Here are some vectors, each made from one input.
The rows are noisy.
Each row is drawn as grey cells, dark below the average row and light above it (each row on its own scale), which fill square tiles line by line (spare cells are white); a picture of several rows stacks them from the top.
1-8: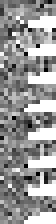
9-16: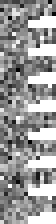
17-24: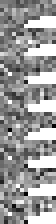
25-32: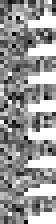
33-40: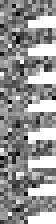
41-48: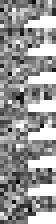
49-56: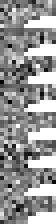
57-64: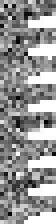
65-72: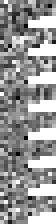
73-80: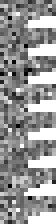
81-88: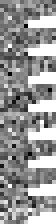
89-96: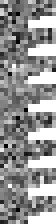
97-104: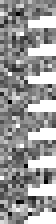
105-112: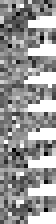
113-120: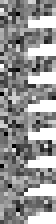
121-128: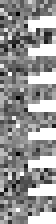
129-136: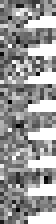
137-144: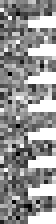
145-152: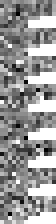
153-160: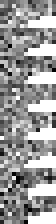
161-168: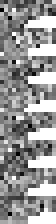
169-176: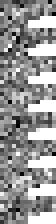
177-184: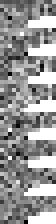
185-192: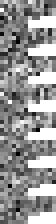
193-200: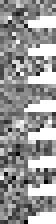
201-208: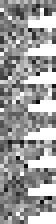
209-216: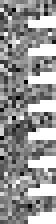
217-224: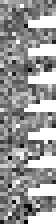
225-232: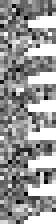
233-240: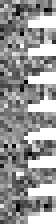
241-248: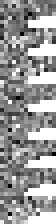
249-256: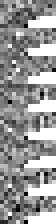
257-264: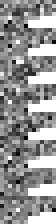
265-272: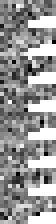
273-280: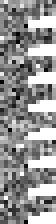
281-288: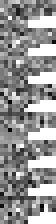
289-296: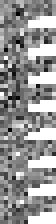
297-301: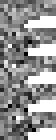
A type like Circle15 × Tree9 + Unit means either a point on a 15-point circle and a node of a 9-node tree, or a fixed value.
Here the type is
Bool × Line13 + List2(Line8).
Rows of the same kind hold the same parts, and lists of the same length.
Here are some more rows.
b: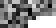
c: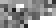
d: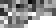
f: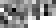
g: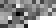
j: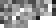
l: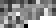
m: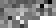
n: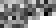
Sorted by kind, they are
b, c, f, g, n
d, j
l
m

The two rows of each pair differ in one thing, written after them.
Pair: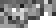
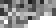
the place on the 8-point line in item 1 of the list
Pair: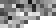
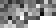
the place on the 8-point line in item 2 of the list
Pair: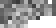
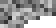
the place on the 8-point line in item 1 of the list
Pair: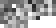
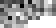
the place on the 8-point line in item 1 of the list
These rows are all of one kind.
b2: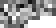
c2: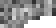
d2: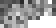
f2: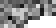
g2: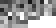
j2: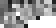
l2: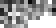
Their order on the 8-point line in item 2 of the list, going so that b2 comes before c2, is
f2, b2, j2, g2, d2, l2, c2.
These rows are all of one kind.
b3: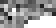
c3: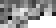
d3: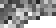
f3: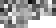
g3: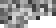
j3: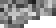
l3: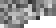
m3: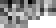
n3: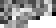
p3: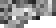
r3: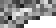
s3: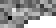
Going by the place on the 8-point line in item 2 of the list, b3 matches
c3, g3 and n3.
